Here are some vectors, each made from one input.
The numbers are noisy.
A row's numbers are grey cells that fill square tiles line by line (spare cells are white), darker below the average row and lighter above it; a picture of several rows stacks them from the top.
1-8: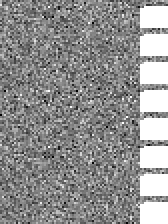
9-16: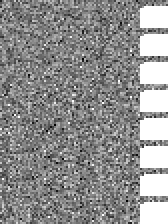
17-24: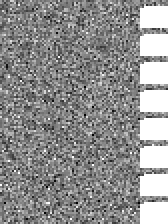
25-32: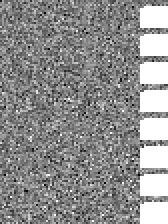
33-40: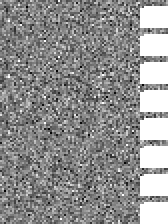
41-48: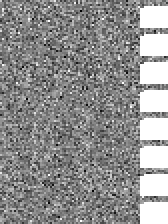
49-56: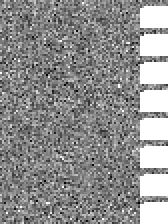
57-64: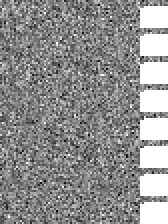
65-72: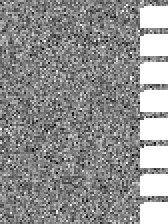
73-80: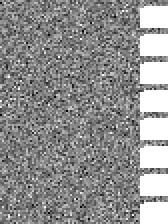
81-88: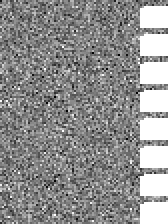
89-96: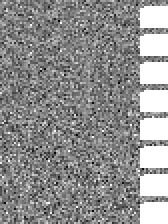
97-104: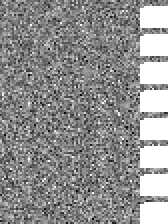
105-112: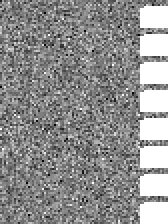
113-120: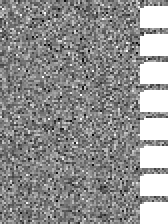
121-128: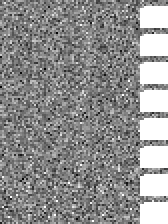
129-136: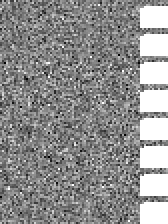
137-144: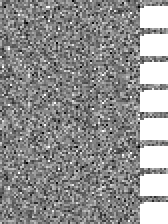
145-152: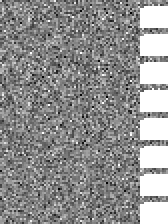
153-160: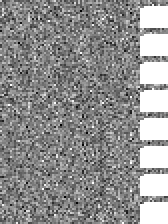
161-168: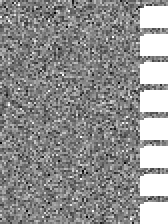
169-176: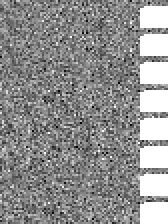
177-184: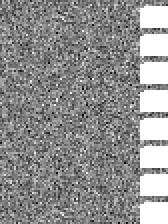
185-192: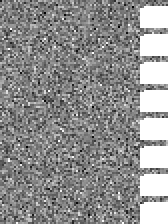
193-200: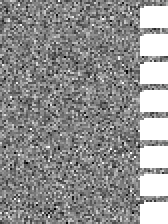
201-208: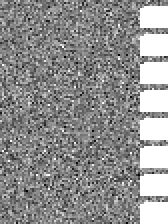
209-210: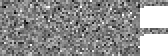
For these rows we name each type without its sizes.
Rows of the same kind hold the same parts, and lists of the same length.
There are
2 kinds of row.
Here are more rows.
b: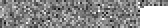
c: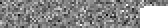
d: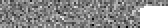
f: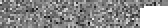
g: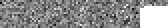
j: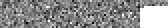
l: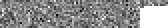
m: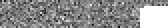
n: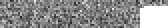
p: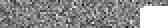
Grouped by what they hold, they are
b, f, j, l
c, d, g, m, n, p

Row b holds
a point on a line.
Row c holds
a point on a circle.
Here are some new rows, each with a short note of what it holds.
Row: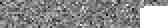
a point on a circle
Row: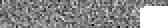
a point on a circle
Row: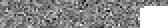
a point on a circle
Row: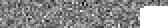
a point on a circle
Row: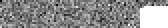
a point on a circle
